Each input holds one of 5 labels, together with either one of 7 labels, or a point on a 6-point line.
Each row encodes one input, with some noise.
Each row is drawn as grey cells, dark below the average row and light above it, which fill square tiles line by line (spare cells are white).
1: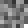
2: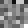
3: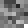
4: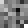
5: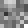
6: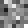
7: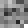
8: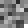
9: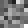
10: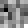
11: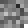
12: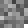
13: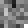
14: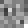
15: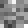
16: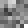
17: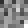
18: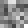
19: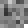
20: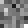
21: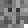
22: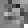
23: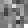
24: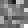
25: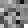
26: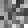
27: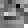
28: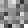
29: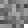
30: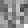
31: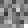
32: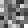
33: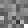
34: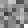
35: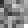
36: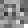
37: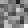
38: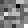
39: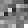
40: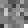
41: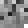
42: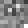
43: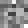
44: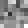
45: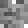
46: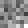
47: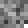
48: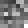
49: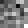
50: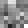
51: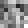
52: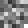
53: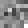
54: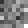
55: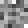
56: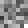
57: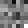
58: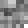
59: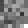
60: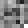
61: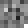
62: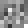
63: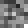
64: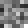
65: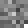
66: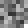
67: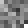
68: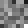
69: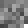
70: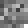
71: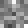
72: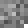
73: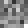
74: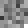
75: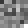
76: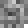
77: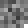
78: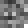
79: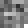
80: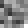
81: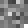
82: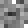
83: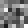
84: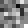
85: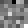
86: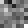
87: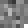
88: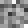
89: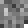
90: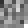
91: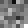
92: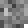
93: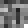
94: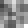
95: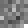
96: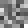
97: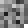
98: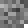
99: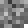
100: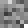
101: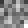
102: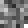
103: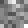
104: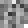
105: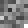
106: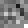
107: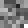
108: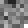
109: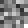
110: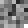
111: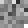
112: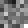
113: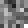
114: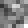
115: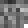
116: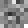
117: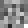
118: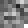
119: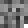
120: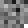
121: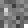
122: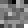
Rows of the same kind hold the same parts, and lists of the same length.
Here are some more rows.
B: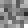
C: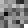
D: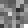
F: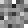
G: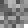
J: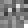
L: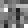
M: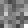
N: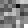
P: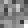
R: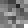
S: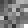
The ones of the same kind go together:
B, C, F, G, J, P
D, L, M, N, R, S

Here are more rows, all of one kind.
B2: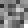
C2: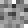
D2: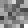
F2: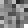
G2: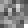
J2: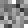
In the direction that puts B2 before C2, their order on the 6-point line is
B2, G2, F2, D2, C2, J2.
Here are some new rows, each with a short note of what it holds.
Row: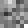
one of 5 labels and a point on a 6-point line
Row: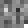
one of 5 labels and one of 7 labels
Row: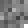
one of 5 labels and one of 7 labels
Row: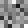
one of 5 labels and a point on a 6-point line
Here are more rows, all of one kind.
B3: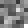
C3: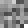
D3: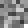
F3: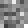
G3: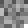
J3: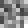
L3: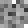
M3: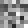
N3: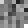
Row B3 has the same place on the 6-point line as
D3, G3 and J3.
